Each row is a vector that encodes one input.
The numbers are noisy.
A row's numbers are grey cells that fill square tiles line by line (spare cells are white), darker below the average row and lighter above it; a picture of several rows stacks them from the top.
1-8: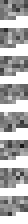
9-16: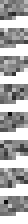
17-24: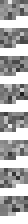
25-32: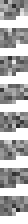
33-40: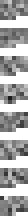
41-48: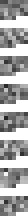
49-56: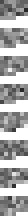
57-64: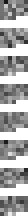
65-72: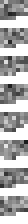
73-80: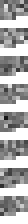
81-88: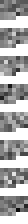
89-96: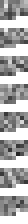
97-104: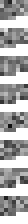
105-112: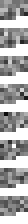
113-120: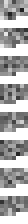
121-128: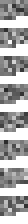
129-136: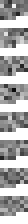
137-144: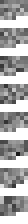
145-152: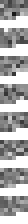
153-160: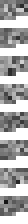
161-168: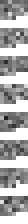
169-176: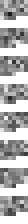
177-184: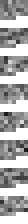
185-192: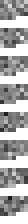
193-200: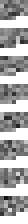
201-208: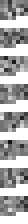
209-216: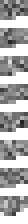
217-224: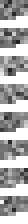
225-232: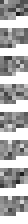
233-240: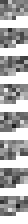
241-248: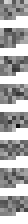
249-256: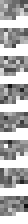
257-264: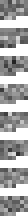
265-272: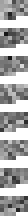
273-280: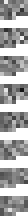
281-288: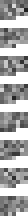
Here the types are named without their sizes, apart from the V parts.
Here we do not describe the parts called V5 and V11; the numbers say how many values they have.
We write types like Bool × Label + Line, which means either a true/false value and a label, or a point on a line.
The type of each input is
Label × (Line + V5 × V11).
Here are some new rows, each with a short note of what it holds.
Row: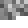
a label and a point on a line
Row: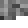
a label and a point on a line
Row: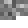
a label and a point on a line
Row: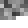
a label, a value of V5 and a value of V11
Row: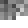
a label, a value of V5 and a value of V11
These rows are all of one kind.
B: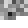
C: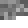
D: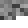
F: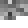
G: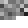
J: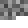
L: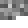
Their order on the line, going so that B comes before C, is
B, G, L, C, F, J, D.
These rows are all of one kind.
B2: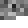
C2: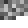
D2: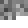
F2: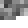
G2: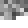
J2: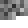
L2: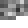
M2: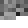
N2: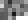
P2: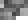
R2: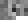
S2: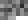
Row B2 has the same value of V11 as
F2, J2 and P2.
